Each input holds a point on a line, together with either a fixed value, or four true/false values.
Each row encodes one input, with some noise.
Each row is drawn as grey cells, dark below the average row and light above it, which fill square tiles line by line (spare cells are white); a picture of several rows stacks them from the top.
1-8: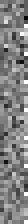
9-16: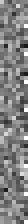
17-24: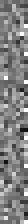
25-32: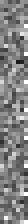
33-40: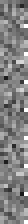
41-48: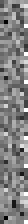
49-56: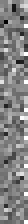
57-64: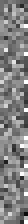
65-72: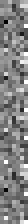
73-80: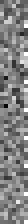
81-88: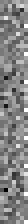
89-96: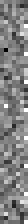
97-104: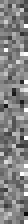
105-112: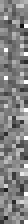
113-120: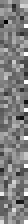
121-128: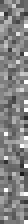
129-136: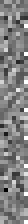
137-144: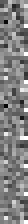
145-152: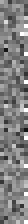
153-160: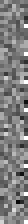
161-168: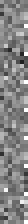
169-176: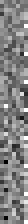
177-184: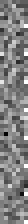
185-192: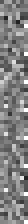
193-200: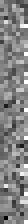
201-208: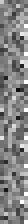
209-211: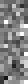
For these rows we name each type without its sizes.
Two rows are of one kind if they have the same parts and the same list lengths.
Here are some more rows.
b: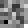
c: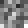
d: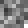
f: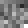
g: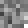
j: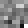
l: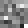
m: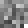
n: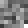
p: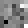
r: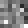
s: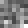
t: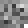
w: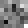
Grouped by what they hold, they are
b, c, f, g
d, j, l, m, n, p, r, s, t, w

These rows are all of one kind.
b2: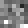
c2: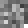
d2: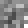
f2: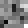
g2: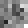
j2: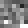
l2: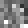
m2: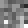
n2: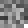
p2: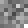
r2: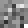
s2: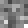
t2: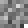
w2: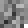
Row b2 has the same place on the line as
c2, j2 and l2.
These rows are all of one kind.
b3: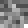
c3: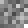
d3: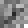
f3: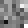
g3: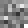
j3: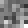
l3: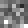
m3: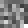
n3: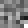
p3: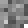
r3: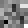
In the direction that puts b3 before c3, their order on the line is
n3, b3, l3, m3, j3, p3, c3, d3, g3, f3, r3.
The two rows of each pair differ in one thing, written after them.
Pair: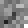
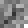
one of the four true/false values
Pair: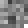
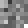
one of the four true/false values
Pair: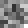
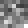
the place on the line
